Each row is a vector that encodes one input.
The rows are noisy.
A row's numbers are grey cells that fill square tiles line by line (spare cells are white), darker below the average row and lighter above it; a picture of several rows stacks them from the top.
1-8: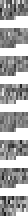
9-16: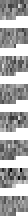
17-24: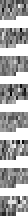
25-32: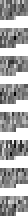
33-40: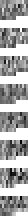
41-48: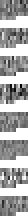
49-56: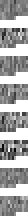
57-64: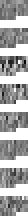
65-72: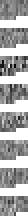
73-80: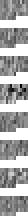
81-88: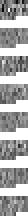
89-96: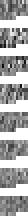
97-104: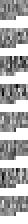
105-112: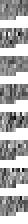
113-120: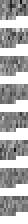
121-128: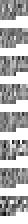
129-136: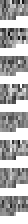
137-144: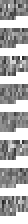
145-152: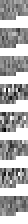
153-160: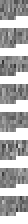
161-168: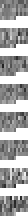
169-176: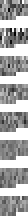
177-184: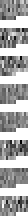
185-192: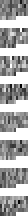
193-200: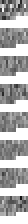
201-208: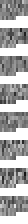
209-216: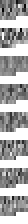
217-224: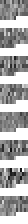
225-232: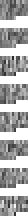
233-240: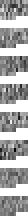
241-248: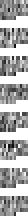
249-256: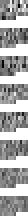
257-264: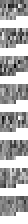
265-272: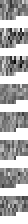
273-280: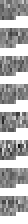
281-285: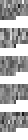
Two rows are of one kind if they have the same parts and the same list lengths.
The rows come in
4 kinds.
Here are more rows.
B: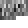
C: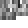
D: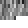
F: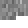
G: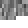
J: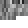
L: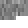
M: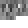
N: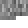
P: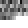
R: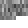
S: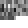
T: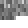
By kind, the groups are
B, F, M, N
C, G, S, T
D, J, L, R
P

